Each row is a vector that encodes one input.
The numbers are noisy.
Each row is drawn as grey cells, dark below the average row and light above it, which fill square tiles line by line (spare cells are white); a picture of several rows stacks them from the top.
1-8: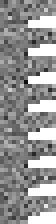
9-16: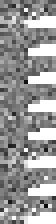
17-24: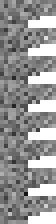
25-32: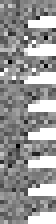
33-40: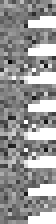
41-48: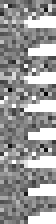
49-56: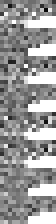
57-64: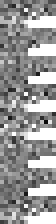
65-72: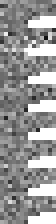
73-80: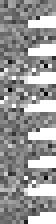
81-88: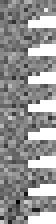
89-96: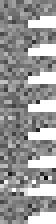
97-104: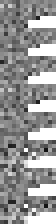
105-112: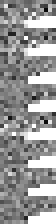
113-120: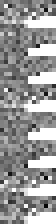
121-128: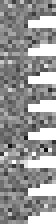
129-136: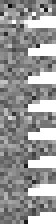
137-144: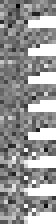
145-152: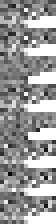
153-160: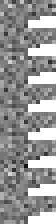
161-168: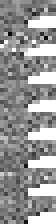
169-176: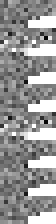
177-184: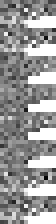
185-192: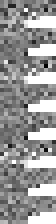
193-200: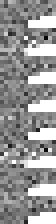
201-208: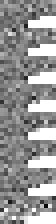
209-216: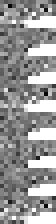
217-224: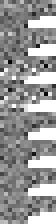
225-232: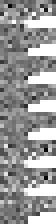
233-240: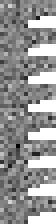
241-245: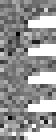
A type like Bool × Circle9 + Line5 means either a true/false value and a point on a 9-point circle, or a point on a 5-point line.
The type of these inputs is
Line10 + List2(Line8).
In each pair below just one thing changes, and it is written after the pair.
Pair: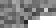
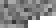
the place on the 8-point line in item 1 of the list
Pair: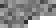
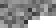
the place on the 8-point line in item 2 of the list
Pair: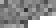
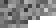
the place on the 8-point line in item 1 of the list
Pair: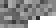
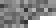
the place on the 8-point line in item 1 of the list
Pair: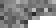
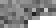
the place on the 8-point line in item 2 of the list
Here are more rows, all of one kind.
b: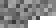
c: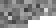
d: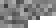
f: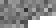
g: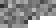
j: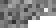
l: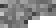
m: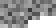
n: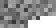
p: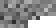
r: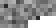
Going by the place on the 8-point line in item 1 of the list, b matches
d, n, p and r.
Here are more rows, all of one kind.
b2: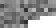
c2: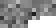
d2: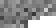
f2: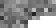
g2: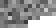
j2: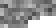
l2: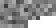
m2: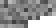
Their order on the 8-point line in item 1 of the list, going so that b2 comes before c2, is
g2, l2, m2, d2, b2, f2, c2, j2.
